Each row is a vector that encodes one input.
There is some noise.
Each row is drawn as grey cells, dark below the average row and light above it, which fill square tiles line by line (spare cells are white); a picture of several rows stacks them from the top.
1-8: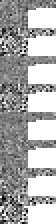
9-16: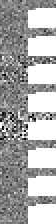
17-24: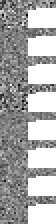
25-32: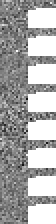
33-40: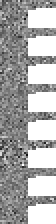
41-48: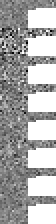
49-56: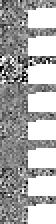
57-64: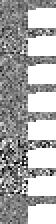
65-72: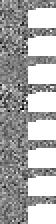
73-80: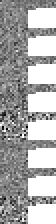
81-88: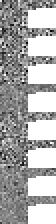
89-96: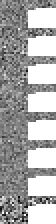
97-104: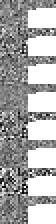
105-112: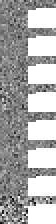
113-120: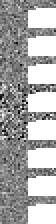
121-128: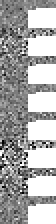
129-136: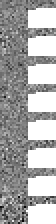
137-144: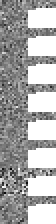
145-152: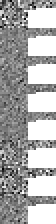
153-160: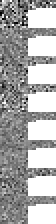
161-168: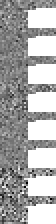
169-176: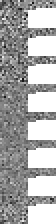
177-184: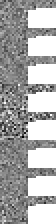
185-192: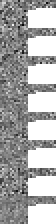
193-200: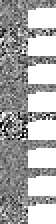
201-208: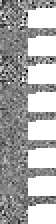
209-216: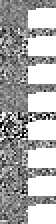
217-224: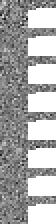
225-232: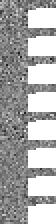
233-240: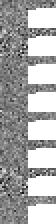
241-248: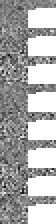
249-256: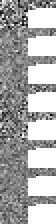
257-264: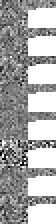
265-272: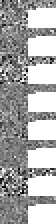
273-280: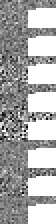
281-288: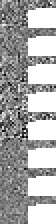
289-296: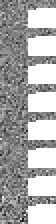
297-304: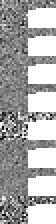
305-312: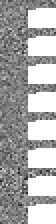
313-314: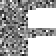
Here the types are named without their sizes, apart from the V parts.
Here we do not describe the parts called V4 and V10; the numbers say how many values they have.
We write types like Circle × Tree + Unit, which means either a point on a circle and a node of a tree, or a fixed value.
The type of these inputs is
((Line + Tree) × V10 + V4) × Tree.
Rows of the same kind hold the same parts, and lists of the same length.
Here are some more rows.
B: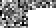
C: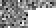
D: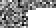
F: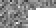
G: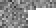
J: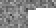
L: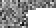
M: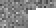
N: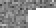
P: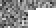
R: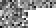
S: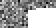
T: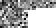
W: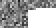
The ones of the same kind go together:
B, D, G, W
C, J, L, P
F, M, N, R, S, T

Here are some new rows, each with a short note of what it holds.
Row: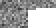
a node of each of two trees and a value of V10
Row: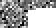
a node of a tree and a value of V4
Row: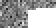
a node of a tree and a value of V4
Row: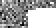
a node of a tree and a value of V4
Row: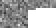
a point on a line, a node of a tree and a value of V10
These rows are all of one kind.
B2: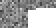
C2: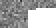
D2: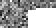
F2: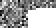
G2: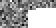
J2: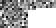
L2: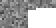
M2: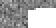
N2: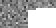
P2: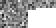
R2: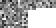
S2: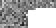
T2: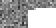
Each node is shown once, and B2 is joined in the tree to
L2.
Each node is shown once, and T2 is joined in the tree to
C2, J2, L2, M2 and S2.
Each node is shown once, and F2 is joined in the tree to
D2 and R2.
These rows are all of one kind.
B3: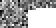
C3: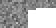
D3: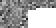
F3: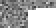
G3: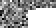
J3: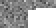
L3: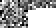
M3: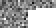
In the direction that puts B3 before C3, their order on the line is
F3, G3, B3, J3, M3, C3, L3, D3.
